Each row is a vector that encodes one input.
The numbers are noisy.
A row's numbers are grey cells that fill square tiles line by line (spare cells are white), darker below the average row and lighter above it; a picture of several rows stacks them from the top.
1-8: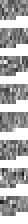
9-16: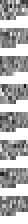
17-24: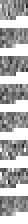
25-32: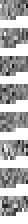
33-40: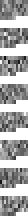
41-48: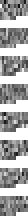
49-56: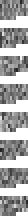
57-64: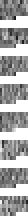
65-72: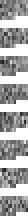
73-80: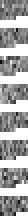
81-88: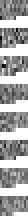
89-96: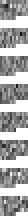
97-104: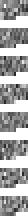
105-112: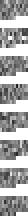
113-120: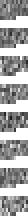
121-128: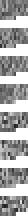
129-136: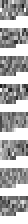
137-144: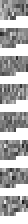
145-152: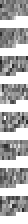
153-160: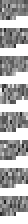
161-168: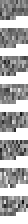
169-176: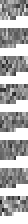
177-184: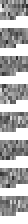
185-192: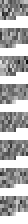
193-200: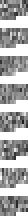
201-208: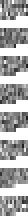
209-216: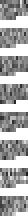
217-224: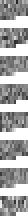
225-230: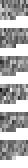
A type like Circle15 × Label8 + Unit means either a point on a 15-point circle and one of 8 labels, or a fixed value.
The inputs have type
Bool × Tree10 + Circle17 + Unit.
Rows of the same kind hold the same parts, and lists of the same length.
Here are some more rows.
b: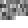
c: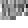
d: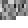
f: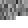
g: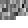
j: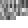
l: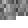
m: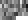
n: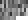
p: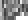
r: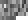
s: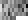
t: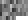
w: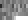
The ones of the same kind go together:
b, f, l, n, t, w
c, d, g, m, p, r, s
j

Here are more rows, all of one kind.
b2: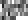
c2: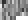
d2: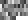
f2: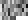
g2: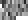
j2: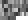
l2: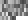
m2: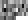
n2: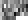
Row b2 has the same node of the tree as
d2 and m2.
